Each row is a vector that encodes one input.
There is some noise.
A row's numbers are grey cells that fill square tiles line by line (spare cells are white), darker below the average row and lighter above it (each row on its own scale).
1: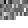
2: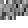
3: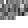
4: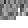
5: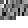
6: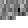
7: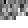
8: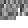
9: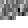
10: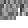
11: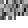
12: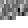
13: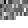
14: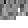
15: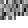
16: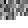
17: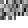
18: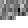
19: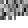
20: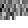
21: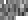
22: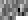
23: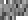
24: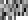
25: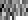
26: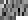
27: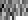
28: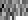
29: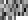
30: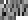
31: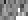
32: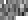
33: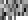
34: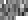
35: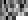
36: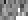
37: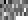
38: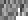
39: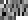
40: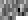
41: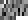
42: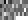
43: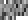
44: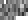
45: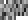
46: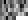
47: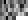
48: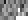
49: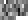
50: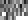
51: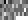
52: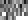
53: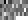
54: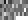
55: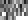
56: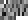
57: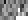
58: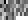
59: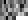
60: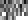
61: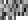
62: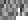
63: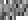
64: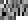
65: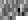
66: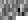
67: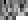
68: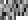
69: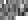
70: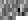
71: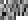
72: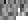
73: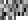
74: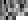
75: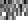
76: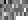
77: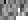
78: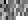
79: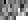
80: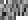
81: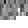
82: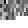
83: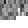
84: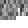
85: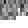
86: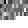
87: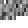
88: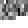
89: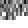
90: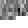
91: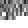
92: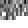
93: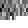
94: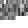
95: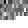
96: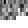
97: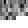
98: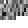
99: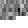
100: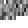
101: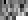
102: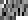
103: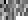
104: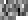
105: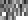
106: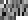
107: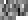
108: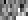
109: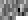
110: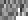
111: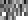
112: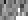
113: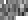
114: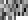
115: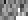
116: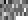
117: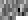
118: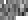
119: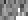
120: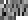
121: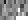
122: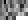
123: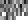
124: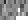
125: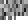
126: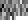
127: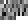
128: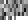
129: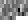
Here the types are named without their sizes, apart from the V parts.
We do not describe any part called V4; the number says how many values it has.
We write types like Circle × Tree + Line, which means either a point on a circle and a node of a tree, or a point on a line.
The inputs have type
Bool × (Tree + V4).
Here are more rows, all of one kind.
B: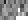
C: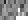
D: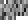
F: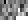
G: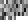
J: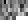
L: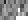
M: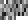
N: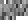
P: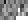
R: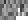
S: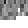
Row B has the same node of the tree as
C, G, L and S.
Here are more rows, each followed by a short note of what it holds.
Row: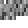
a node of a tree and a true/false value
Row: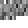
a node of a tree and a true/false value
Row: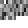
a node of a tree and a true/false value
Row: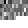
a true/false value and a value of V4
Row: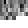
a node of a tree and a true/false value
